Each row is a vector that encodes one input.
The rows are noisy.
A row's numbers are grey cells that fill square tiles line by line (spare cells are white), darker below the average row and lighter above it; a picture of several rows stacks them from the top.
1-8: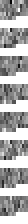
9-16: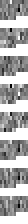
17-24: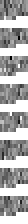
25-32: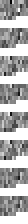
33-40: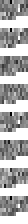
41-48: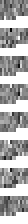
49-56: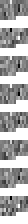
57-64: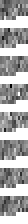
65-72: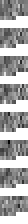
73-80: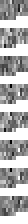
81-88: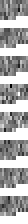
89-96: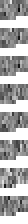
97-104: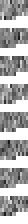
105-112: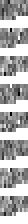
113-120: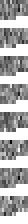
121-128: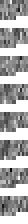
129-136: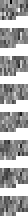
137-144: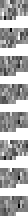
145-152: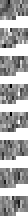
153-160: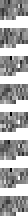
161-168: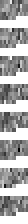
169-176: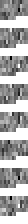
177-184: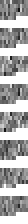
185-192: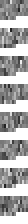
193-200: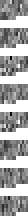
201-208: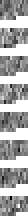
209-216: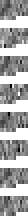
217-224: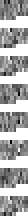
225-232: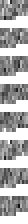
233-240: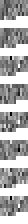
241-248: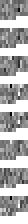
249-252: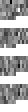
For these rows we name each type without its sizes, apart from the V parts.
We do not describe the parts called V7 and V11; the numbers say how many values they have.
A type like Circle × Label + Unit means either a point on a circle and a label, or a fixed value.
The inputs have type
Bool × (Label + V7 × V11).
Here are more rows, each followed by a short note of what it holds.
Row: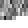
a label and a true/false value
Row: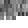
a true/false value, a value of V7 and a value of V11
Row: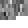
a true/false value, a value of V7 and a value of V11
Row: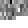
a label and a true/false value
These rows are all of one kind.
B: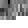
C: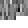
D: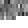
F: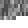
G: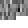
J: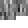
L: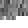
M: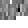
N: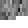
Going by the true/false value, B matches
D, F and L.
